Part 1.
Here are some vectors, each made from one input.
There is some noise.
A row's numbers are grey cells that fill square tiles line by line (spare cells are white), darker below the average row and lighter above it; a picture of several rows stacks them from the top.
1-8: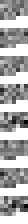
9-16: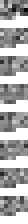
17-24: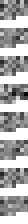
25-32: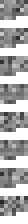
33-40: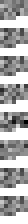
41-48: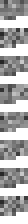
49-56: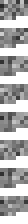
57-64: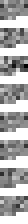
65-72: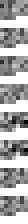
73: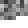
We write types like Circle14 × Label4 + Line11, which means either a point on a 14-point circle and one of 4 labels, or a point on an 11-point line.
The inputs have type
Bool × Bool × Bool + Unit.
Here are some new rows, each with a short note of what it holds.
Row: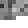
three true/false values
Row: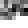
a fixed value
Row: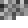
three true/false values
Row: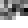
a fixed value
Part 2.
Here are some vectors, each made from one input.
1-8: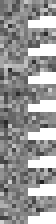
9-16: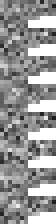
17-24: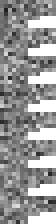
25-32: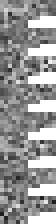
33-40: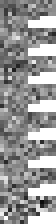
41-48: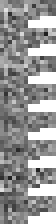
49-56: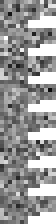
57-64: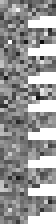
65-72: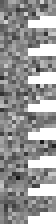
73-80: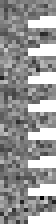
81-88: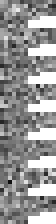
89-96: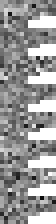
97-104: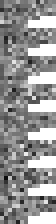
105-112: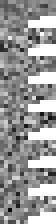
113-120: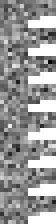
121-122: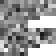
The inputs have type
Line4 × Line4.
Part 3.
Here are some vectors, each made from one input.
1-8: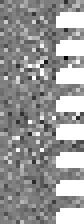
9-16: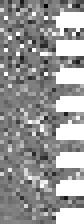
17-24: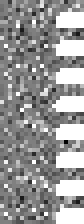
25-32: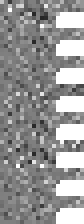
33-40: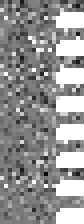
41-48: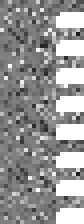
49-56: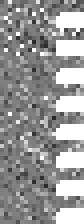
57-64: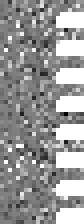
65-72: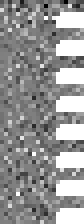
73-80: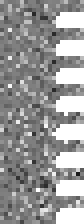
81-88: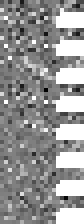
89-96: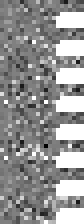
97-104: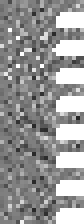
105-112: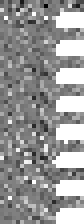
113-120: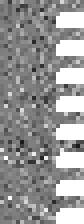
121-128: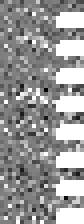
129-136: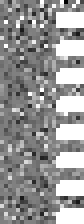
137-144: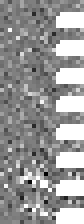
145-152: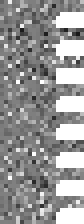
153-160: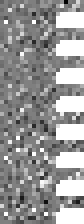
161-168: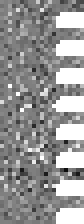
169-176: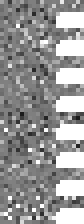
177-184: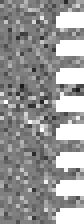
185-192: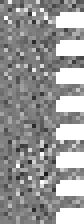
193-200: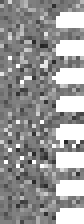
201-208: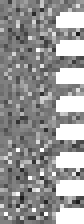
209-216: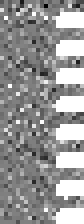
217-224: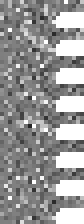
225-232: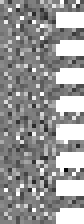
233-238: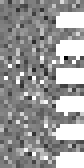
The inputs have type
Line6.
